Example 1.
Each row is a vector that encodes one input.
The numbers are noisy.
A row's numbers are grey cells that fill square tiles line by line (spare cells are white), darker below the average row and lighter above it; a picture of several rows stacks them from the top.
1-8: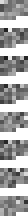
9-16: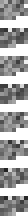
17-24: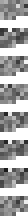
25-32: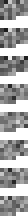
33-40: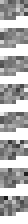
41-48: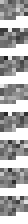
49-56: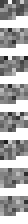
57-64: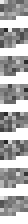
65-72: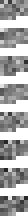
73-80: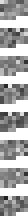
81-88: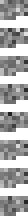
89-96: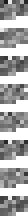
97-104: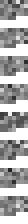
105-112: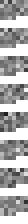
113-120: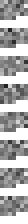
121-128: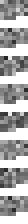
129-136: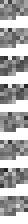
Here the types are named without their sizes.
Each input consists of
either a point on a line, or three true/false values.
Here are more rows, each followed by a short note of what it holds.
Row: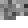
three true/false values
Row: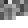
a point on a line
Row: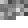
three true/false values
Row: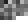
a point on a line
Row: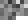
three true/false values
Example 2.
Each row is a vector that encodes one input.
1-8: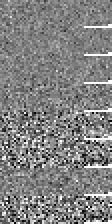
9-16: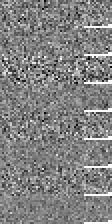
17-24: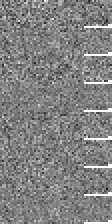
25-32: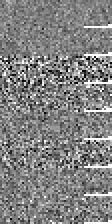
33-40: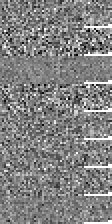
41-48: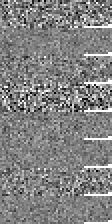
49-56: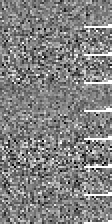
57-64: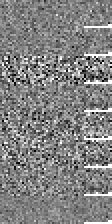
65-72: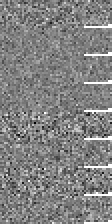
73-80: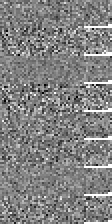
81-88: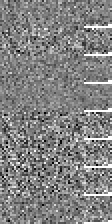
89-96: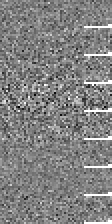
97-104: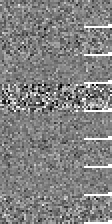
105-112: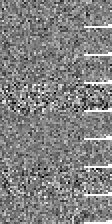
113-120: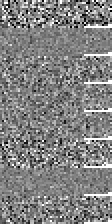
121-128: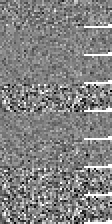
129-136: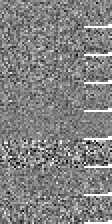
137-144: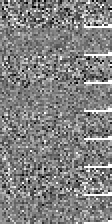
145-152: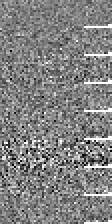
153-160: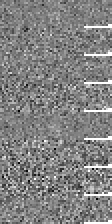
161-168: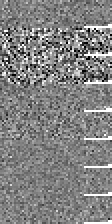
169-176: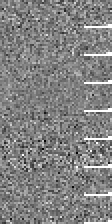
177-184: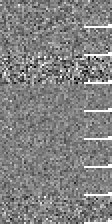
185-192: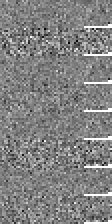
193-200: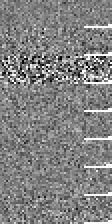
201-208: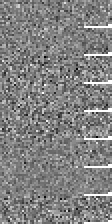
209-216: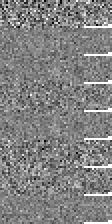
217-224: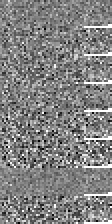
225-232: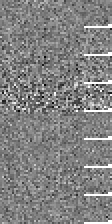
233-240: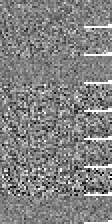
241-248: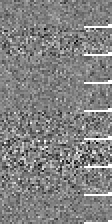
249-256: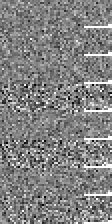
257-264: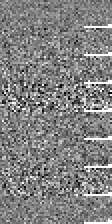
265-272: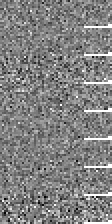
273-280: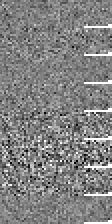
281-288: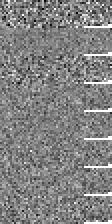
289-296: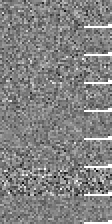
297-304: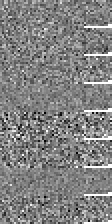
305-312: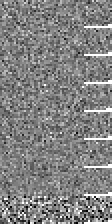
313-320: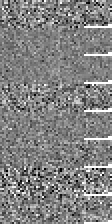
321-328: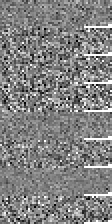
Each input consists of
either a point on a 17-point circle, or a point on an 18-point circle.
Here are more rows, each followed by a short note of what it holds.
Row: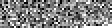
a point on a 17-point circle
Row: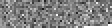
a point on an 18-point circle
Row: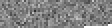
a point on an 18-point circle
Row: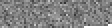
a point on an 18-point circle
